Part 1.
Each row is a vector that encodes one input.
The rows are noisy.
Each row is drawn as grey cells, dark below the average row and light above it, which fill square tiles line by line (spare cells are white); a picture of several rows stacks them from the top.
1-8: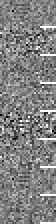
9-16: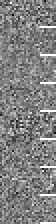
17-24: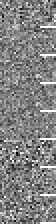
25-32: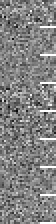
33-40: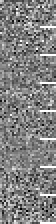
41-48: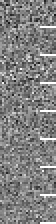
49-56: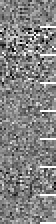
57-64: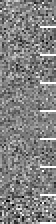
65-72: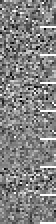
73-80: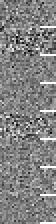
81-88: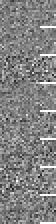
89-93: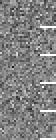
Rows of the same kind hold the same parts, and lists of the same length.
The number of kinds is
2.
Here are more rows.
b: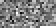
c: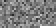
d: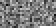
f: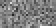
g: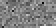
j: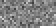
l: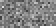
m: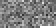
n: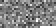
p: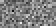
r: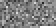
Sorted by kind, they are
b, g, j, l, n, p, r
c, d, f, m

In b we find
a point on a 7-point line and a point on an 8-point line.
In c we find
a point on a 6-point line.
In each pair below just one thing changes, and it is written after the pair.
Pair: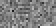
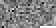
the place on the 8-point line
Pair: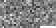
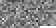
the place on the 8-point line
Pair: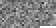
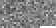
the place on the 8-point line
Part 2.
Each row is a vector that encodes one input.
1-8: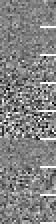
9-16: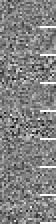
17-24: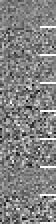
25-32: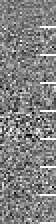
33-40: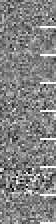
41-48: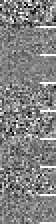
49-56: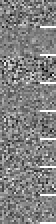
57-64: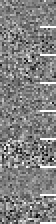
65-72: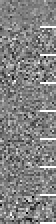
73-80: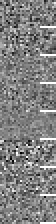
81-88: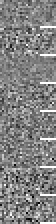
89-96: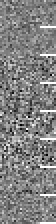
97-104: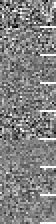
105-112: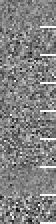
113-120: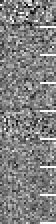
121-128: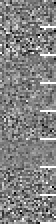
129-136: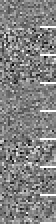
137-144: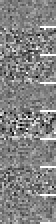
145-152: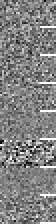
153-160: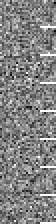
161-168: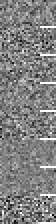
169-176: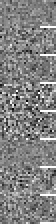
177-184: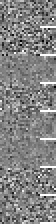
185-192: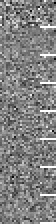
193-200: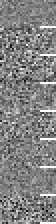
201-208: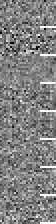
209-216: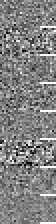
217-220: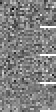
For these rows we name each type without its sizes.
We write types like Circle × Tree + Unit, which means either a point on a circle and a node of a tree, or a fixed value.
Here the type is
Bool × Bool × Bool + Line.
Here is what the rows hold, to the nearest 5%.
About 50% of them hold a point on a line. The rest hold three true/false values.
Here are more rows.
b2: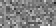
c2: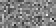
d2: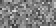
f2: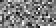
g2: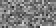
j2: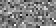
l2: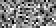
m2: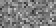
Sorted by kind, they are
b2, c2
d2, f2, g2, j2, l2, m2

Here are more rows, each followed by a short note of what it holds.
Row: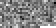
three true/false values
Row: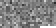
three true/false values
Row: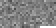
three true/false values
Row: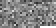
a point on a line
